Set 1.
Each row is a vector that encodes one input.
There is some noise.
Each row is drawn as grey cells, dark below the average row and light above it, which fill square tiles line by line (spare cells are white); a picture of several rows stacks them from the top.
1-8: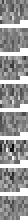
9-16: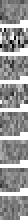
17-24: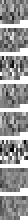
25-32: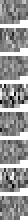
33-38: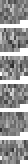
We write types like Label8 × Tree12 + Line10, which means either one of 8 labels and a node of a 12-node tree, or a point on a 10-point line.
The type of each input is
Bool × Bool × Bool.
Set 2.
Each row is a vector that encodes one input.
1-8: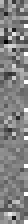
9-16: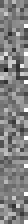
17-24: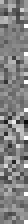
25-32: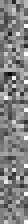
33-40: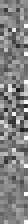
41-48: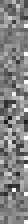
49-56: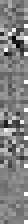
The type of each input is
Circle8 + Unit.
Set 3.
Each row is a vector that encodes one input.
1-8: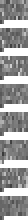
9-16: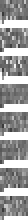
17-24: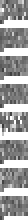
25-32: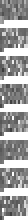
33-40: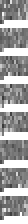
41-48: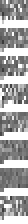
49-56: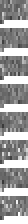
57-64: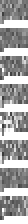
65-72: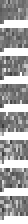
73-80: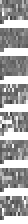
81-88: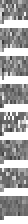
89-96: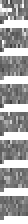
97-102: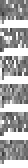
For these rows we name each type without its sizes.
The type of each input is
Circle + Unit.
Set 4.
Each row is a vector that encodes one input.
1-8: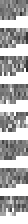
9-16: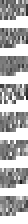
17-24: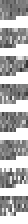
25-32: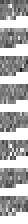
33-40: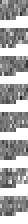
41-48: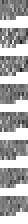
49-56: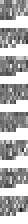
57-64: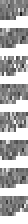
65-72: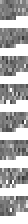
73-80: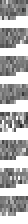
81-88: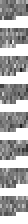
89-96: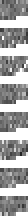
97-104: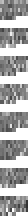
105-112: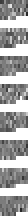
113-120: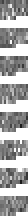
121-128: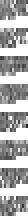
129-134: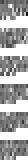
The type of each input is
Bool × Bool × Bool × Bool.
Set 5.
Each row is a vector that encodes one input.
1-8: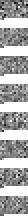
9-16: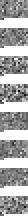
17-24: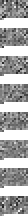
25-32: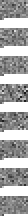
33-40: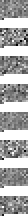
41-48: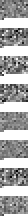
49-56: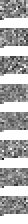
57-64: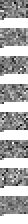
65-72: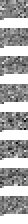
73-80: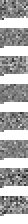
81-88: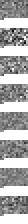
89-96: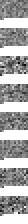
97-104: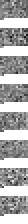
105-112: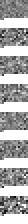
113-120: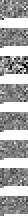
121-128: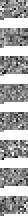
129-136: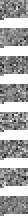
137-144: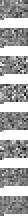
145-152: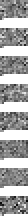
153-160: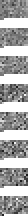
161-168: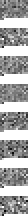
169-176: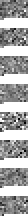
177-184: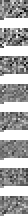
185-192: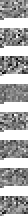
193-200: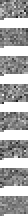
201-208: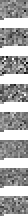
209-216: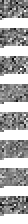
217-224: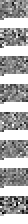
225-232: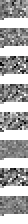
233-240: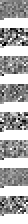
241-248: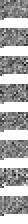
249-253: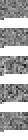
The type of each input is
Bool × Bool × Bool × Bool.
